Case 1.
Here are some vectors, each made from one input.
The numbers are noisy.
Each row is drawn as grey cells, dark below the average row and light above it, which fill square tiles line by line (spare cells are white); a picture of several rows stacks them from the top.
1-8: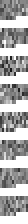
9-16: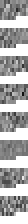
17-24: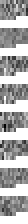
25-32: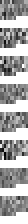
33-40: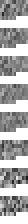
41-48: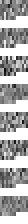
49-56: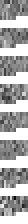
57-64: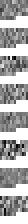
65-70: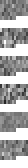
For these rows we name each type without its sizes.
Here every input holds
a list of points on a line.
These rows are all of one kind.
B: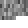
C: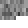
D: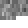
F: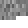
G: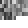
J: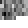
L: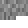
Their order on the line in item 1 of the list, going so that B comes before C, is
B, J, F, C, D, L, G.
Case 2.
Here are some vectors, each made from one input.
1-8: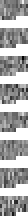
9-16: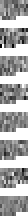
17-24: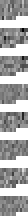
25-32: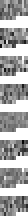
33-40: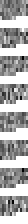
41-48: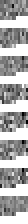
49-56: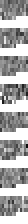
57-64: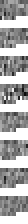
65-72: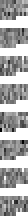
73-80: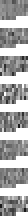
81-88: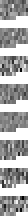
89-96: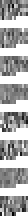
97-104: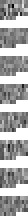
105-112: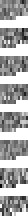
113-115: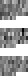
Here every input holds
either one of 5 labels, or three true/false values.
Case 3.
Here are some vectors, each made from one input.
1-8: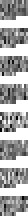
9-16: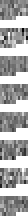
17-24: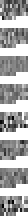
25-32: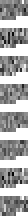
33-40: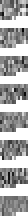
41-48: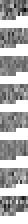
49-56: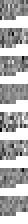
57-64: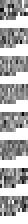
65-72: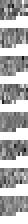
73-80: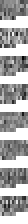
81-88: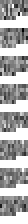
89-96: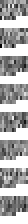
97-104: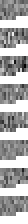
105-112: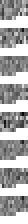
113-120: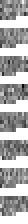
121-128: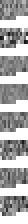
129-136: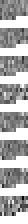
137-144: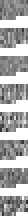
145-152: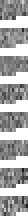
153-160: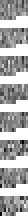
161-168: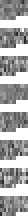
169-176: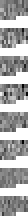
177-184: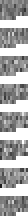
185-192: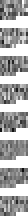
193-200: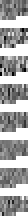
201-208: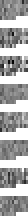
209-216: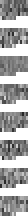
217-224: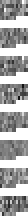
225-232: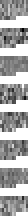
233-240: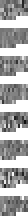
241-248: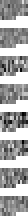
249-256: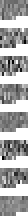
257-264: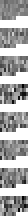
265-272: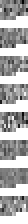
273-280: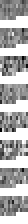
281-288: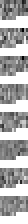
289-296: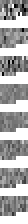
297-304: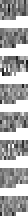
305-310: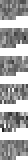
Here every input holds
one of 5 labels and three true/false values.
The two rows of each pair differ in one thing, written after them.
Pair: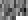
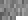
one of the three true/false values
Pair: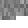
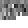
one of the three true/false values
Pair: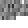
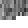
one of the three true/false values
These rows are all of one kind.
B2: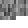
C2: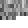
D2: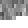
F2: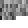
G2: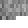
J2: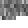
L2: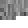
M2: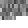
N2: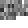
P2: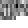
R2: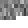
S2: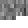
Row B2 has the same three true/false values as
C2, G2, L2 and R2.
